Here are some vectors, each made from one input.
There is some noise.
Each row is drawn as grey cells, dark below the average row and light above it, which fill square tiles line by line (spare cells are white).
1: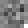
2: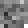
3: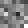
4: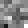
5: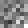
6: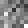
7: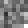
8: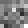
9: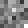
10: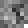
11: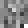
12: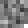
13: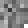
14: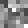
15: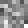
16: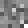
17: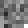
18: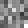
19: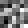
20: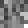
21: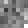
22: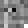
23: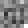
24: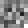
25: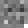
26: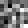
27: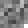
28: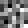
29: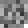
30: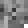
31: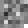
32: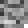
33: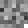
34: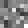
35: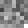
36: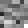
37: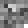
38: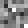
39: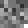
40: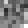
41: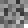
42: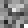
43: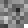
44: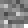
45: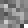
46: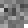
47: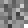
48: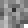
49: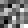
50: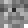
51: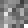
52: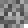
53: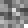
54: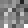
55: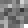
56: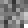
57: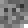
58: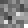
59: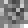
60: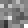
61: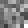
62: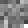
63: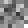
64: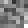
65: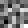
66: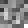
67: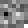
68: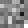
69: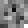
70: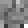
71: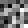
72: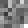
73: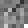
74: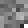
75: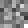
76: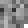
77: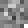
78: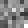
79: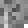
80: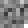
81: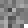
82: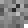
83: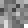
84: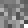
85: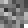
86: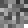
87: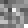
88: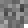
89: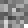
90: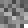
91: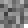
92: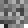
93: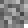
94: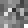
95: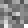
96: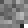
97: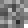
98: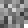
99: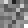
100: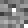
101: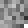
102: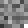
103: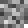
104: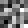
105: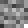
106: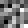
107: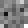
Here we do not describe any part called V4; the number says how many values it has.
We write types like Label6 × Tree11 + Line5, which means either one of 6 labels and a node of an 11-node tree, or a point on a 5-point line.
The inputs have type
(Bool × Bool × Bool + V4) × Tree7 + Unit.
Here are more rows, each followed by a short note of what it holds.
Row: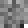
a node of a 7-node tree and three true/false values
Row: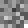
a node of a 7-node tree and a value of V4
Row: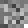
a node of a 7-node tree and a value of V4
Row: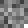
a node of a 7-node tree and a value of V4
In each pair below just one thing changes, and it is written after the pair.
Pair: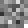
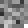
the node of the tree
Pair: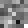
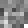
the value of V4
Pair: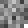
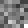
the node of the tree
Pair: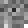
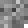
the node of the tree
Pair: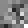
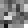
the node of the tree
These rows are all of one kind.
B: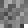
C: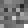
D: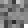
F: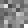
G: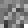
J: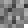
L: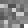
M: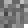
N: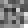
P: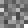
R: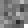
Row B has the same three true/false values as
D and G.
